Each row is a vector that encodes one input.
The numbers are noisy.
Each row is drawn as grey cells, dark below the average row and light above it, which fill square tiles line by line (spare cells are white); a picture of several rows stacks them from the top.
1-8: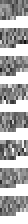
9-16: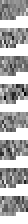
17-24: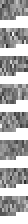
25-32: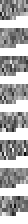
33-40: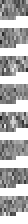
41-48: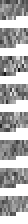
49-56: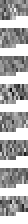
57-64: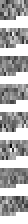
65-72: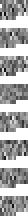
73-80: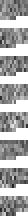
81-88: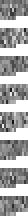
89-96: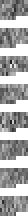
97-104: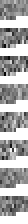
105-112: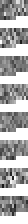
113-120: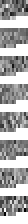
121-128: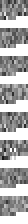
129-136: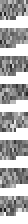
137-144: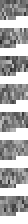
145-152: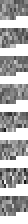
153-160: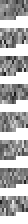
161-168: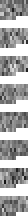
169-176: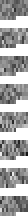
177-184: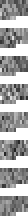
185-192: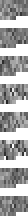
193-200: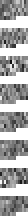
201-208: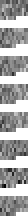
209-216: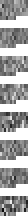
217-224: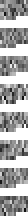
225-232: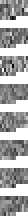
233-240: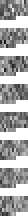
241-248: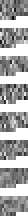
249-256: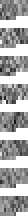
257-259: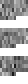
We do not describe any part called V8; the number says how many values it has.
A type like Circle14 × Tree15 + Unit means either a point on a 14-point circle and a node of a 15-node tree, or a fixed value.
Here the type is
Bool × ((Label9 + Line6) × V8 + Line5).
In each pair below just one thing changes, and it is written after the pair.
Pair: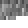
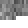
the value of V8
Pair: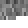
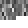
the place on the 6-point line
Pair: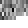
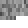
the place on the 6-point line
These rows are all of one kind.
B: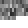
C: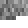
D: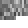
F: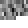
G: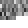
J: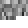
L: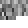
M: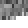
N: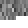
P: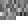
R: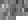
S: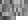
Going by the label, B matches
C and F.
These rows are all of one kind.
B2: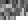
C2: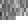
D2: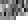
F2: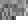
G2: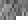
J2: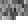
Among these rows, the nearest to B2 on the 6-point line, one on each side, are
D2 and J2.
